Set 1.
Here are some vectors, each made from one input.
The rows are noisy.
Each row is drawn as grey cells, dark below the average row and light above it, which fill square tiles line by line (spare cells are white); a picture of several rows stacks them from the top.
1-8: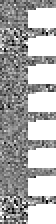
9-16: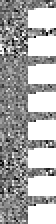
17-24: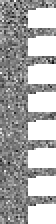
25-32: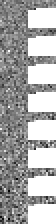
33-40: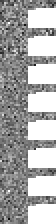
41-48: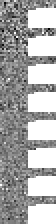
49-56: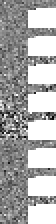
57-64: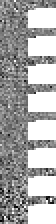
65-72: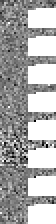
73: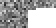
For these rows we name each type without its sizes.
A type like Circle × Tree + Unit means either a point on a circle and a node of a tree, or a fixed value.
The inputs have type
Bool × Tree.
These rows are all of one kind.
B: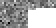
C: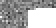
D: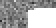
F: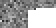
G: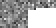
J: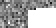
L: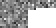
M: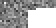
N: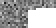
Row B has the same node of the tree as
G and L.
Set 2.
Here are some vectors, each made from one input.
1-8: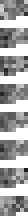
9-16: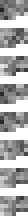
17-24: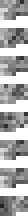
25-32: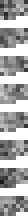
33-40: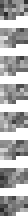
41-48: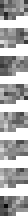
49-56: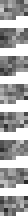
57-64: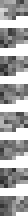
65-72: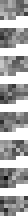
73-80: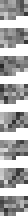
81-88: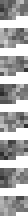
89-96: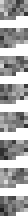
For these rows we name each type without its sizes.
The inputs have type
Bool × Line.
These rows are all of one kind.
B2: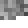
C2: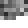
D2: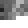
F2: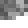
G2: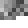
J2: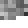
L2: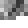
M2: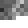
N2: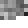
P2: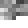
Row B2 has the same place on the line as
D2, J2, M2 and N2.
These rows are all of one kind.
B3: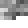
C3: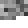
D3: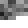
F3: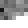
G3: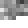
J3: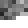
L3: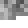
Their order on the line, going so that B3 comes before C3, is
B3, G3, L3, F3, C3, J3, D3.
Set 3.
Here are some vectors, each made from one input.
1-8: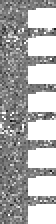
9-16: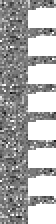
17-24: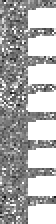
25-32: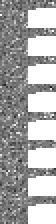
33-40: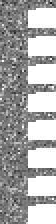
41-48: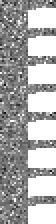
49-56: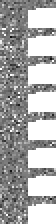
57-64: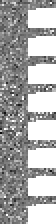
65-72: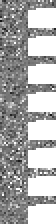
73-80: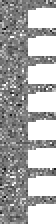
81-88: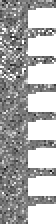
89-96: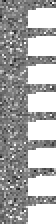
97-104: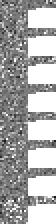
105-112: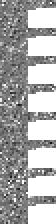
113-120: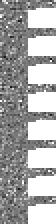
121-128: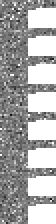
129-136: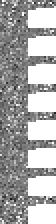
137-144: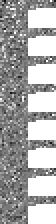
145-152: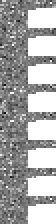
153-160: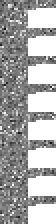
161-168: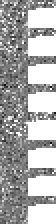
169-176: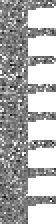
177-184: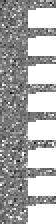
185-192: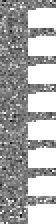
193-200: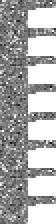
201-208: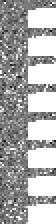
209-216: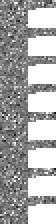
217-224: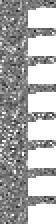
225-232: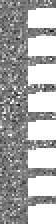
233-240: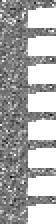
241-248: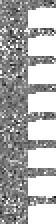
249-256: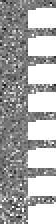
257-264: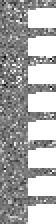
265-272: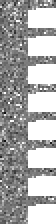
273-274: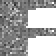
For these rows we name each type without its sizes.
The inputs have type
Bool × Tree.
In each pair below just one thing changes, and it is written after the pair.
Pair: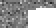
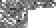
the true/false value
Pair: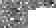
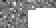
the node of the tree
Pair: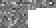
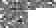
the node of the tree
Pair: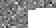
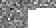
the true/false value
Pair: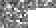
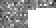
the node of the tree
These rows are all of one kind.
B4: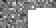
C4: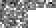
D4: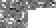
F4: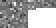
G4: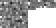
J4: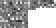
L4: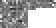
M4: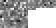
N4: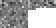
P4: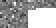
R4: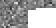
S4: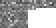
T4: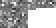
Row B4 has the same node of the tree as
F4, P4, S4 and T4.
